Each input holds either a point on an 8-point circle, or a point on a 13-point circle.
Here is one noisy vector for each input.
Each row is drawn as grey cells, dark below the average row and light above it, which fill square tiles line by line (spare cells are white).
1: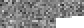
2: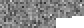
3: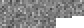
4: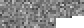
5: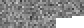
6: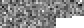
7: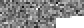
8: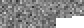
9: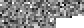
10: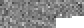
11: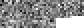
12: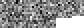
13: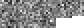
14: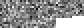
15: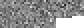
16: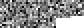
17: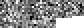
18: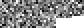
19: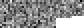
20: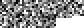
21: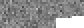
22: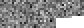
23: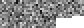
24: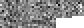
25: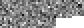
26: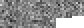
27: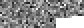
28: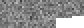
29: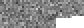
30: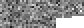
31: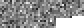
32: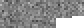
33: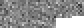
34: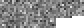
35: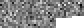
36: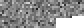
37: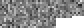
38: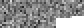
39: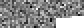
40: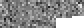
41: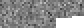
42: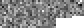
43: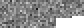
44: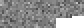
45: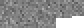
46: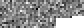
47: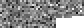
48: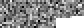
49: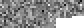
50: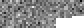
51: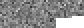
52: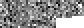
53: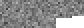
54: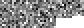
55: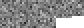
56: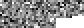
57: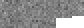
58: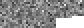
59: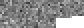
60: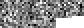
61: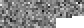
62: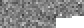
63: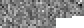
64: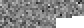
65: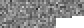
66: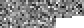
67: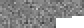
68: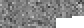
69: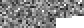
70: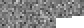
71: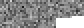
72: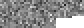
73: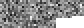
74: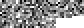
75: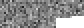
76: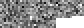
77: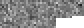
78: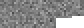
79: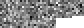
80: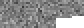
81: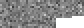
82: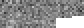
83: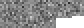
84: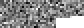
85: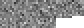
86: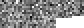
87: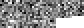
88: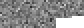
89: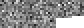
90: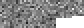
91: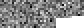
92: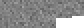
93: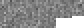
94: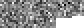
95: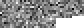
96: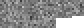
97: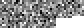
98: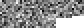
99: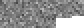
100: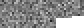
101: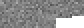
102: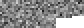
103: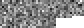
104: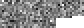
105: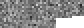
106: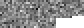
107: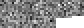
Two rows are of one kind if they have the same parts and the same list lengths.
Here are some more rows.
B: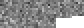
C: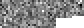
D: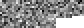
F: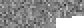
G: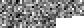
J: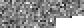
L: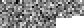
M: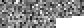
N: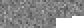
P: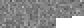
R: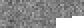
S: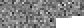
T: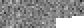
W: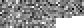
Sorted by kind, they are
B, F, L, T, W
C, D, G, J, M, N, P, R, S

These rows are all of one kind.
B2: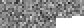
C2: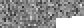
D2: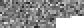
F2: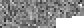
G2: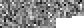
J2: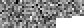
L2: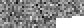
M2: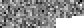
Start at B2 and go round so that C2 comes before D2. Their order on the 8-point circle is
B2, C2, M2, F2, J2, L2, D2, G2.
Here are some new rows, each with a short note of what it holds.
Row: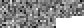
a point on an 8-point circle
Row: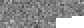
a point on an 8-point circle
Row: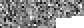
a point on an 8-point circle
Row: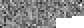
a point on an 8-point circle
